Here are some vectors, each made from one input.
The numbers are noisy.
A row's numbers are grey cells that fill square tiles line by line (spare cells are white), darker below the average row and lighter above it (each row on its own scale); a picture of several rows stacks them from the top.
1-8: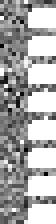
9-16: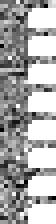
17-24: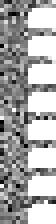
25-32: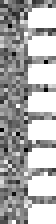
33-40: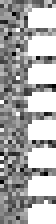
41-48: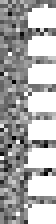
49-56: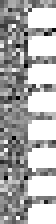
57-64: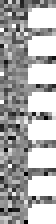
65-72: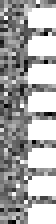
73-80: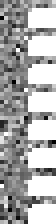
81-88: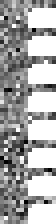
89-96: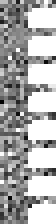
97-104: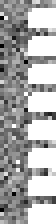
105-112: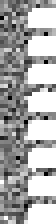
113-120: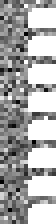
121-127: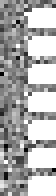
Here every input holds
a point on an 11-point line, together with either a fixed value, or five true/false values.
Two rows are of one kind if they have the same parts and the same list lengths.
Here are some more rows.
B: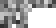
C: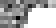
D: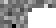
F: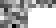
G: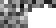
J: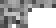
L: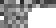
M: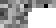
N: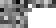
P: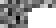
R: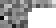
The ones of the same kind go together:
B, J
C, D, F, G, L, M, N, P, R

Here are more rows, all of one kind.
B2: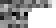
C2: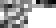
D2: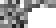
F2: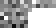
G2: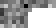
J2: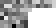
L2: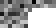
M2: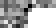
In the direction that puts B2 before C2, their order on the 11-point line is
G2, L2, B2, D2, M2, F2, J2, C2.
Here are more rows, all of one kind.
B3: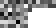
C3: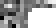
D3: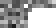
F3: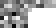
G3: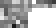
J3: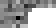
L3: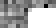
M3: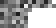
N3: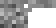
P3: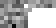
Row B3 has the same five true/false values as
D3, M3, N3 and P3.
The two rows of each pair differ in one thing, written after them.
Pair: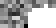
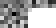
one of the five true/false values
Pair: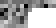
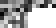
one of the five true/false values
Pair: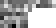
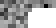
one of the five true/false values
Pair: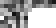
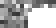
one of the five true/false values
